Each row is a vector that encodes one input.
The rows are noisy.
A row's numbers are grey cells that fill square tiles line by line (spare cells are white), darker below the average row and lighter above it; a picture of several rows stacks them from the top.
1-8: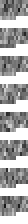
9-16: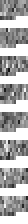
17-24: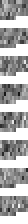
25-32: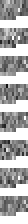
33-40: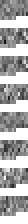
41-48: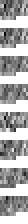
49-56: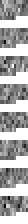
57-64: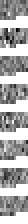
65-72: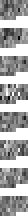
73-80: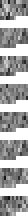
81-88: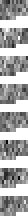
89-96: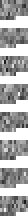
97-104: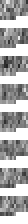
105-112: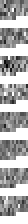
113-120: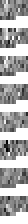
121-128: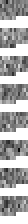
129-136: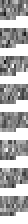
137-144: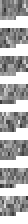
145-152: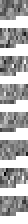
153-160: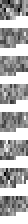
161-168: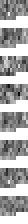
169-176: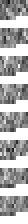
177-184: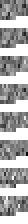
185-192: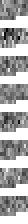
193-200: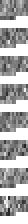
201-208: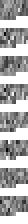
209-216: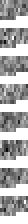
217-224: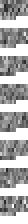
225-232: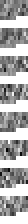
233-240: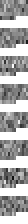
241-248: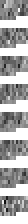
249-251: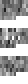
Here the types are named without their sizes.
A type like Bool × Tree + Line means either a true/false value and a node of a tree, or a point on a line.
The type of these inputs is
(Circle + Unit) × Line.
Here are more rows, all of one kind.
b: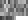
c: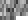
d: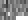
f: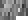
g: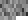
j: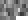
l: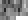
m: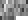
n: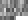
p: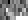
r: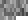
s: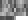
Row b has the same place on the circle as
c, l and r.
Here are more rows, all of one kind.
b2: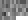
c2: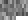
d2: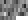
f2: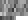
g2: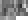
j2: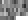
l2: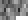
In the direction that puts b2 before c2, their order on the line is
b2, l2, g2, c2, d2, j2, f2.
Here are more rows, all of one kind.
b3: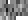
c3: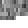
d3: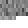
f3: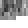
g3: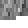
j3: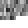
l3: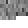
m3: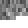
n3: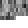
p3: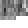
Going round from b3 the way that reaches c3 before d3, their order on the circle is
b3, n3, m3, p3, f3, j3, c3, d3, g3, l3.
